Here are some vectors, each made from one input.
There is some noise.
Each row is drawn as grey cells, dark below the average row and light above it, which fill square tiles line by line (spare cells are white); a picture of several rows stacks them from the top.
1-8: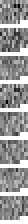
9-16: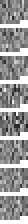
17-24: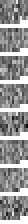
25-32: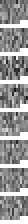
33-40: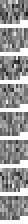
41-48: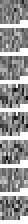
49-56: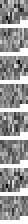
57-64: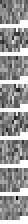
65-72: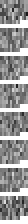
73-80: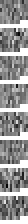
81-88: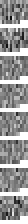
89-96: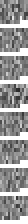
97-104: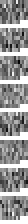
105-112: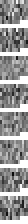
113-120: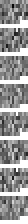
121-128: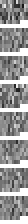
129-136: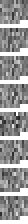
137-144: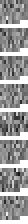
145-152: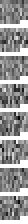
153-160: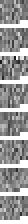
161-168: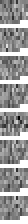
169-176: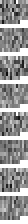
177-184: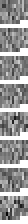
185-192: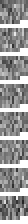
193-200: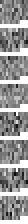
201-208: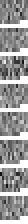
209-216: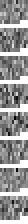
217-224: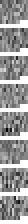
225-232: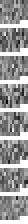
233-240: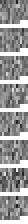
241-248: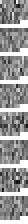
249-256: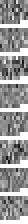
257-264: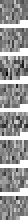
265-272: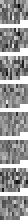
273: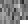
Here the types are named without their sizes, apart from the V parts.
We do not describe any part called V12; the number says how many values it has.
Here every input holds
a true/false value and a value of V12, together with either a point on a circle, or a fixed value.
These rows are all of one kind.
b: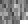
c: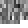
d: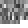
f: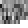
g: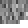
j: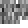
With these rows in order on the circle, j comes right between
c and g.
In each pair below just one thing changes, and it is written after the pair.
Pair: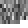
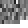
the place on the circle
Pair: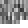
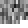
the value of V12
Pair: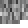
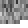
the place on the circle
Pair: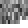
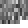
the place on the circle
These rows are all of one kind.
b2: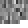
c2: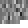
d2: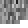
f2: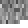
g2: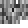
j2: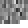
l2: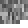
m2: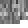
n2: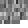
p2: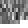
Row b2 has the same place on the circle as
c2, j2 and n2.
